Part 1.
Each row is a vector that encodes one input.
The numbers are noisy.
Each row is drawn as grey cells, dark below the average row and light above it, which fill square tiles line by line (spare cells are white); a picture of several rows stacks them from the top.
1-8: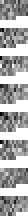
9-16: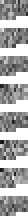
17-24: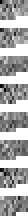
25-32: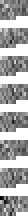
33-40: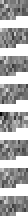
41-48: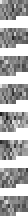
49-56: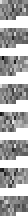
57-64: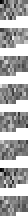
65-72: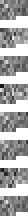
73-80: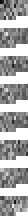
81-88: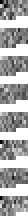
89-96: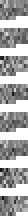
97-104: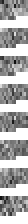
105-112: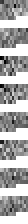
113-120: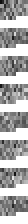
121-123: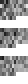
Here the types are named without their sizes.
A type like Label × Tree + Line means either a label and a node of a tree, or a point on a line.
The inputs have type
Bool × Bool × Bool + Line × Tree.
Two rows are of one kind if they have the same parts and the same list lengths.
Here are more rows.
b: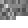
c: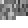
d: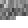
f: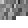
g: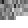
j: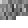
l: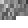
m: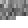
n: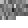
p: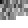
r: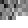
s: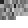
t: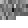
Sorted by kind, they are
b, c, d, f, j, l, m, n, t
g, p, r, s

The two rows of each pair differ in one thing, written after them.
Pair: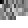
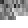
the node of the tree
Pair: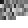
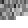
the node of the tree
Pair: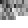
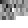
the place on the line
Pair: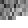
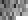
the place on the line
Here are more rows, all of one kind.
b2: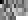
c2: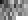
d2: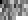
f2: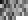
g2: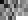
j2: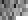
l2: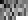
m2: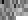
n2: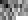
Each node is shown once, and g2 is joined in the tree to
b2, c2 and m2.
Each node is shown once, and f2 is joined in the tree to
b2.
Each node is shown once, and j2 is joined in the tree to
m2.
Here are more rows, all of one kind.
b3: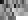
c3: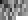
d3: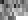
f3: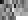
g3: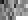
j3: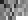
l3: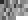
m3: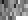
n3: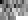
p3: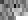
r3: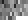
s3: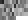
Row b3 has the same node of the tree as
f3, g3, j3 and s3.
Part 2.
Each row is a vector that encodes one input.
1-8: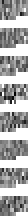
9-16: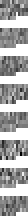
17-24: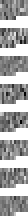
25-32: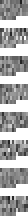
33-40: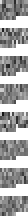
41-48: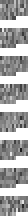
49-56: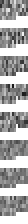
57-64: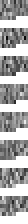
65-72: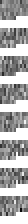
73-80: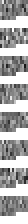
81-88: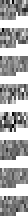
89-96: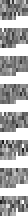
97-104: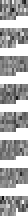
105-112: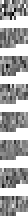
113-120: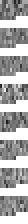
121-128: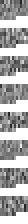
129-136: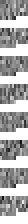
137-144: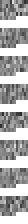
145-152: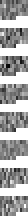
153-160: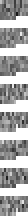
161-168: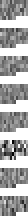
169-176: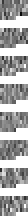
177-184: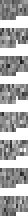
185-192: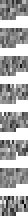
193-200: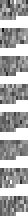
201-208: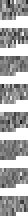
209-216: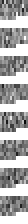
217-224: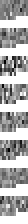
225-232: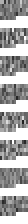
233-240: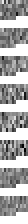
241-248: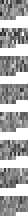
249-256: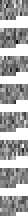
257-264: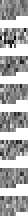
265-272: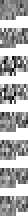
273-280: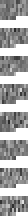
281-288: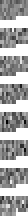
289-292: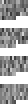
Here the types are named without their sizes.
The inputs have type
List(Line).
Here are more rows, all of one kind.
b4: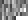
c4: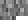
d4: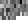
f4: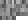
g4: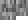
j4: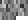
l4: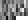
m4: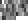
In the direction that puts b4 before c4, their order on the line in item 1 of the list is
l4, b4, j4, m4, d4, g4, c4, f4.
